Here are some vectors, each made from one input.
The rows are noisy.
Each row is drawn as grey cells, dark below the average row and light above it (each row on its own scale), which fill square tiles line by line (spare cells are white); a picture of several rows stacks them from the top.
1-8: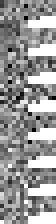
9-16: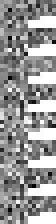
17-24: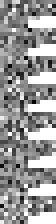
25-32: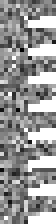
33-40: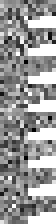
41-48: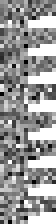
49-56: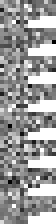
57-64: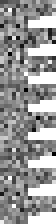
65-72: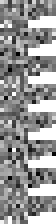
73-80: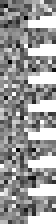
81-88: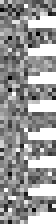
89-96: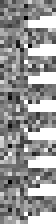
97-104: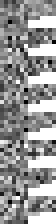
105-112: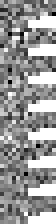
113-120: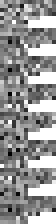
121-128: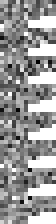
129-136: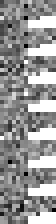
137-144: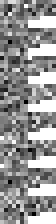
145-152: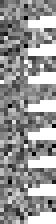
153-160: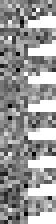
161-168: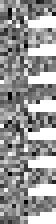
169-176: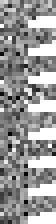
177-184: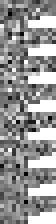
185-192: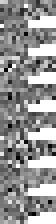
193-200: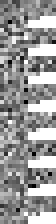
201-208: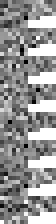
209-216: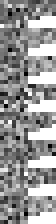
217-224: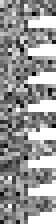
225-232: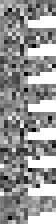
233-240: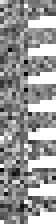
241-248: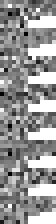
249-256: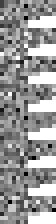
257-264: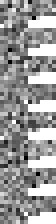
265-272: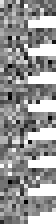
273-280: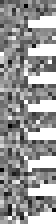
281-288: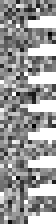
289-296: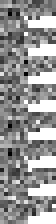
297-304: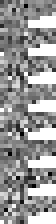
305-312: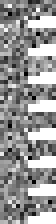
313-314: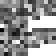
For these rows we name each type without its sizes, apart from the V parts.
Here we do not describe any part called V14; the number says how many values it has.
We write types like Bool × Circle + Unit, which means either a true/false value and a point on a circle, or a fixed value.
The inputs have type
Line + List(Bool × V14).
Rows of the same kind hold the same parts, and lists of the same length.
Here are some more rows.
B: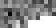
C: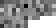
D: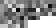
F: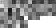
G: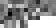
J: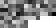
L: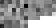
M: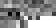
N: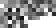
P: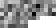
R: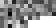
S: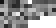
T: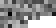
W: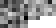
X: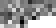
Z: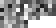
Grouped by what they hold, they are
B, D, F, G, M, N, R, T, X
C, L, W
J, P, Z
S

